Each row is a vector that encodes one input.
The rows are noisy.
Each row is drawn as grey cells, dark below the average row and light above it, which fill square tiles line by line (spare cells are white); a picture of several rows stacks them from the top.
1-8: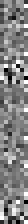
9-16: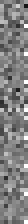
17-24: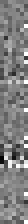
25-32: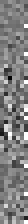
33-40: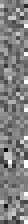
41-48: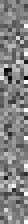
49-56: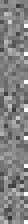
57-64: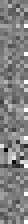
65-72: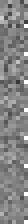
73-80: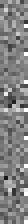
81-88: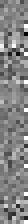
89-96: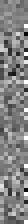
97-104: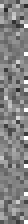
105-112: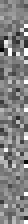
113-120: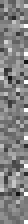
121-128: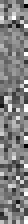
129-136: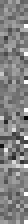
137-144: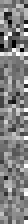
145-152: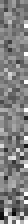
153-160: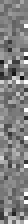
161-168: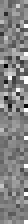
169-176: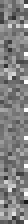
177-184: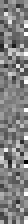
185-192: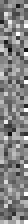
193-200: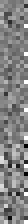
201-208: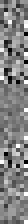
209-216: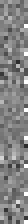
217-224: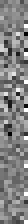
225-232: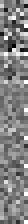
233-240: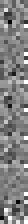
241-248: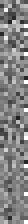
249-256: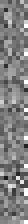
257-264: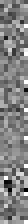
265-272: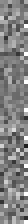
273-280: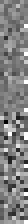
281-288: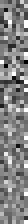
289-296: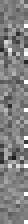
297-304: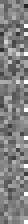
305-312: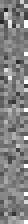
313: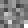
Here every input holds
either a point on a 4-point line, or a point on a 17-point line.
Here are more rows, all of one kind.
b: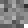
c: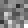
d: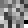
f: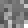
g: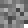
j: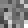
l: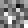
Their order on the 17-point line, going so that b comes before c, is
j, f, g, b, c, d, l.
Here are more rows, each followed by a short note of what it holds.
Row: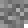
a point on a 4-point line
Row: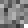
a point on a 17-point line
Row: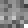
a point on a 17-point line
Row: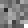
a point on a 17-point line
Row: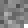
a point on a 17-point line
